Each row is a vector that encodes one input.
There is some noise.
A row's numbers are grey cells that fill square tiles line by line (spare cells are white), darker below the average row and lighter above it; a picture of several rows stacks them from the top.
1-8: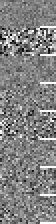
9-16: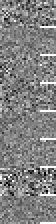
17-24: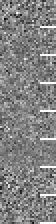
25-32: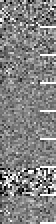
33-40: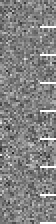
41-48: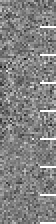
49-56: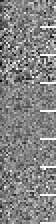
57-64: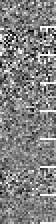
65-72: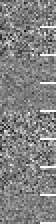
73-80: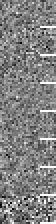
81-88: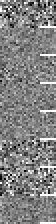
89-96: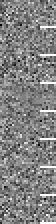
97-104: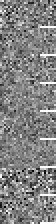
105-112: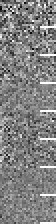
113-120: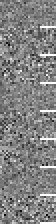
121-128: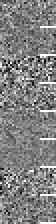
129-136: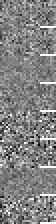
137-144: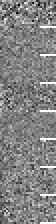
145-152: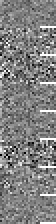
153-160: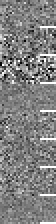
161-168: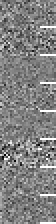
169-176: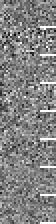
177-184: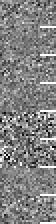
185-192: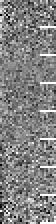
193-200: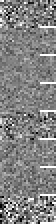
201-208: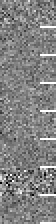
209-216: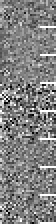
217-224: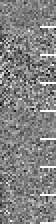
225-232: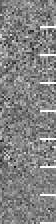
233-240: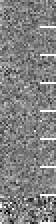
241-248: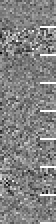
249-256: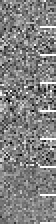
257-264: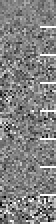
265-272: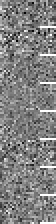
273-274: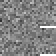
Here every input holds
either a point on a 16-point circle, or a list of up to two points on a 6-point circle.
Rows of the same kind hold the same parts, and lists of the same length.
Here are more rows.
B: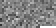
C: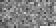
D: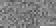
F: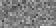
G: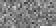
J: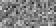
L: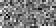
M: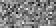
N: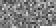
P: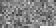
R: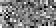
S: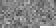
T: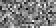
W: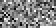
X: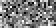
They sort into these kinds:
B, C, L, M, P, R, S, W
D, G, N
F, T, X
J

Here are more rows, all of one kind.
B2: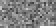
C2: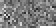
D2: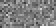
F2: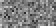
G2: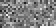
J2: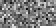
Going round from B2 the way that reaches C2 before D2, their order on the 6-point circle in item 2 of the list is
B2, F2, G2, J2, C2, D2.
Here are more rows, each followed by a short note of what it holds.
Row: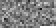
a point on a 16-point circle
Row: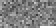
a list of one item
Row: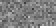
a list of one item
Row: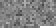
a point on a 16-point circle
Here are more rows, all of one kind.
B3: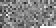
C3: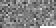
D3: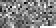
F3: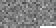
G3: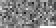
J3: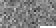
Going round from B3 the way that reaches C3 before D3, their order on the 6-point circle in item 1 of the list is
B3, C3, G3, J3, D3, F3.
